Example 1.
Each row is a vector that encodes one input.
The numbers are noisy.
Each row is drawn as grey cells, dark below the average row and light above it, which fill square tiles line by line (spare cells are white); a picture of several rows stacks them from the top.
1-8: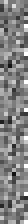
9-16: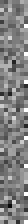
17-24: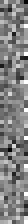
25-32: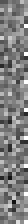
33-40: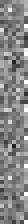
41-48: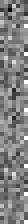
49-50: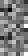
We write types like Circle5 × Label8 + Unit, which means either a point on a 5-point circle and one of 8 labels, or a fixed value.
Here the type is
Line6.
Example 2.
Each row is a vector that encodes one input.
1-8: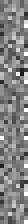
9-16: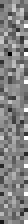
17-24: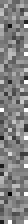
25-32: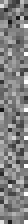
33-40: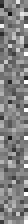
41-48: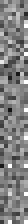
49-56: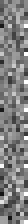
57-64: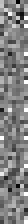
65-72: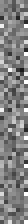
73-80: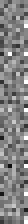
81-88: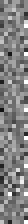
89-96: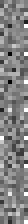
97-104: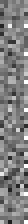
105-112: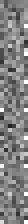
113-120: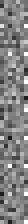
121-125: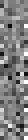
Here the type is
Circle14 + Unit.
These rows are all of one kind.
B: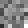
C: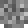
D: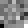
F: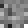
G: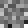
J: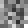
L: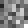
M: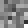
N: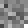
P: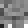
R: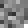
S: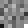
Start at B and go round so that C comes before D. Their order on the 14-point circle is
B, P, N, J, M, C, G, F, R, L, D, S.
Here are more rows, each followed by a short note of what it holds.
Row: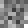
a point on a 14-point circle
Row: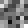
a fixed value
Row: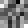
a fixed value
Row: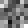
a fixed value
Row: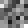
a fixed value
